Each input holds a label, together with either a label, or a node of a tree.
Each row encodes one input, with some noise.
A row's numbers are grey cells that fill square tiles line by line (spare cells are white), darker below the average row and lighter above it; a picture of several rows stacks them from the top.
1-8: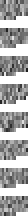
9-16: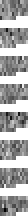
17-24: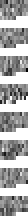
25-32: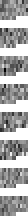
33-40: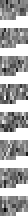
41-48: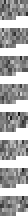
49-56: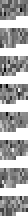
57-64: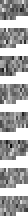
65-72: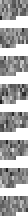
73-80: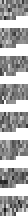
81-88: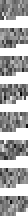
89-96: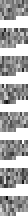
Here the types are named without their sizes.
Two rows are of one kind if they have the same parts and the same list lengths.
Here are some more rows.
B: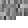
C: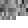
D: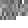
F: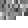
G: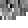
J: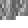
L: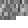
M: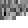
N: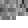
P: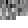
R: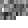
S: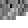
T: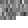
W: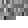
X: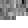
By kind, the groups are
B, D, F, G, J, L, P, R, T, W
C, M, N, S, X

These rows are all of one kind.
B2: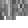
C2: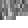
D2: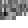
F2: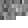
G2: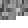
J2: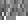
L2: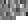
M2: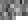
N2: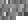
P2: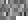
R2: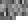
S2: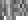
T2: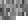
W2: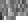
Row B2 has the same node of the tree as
N2, P2 and S2.
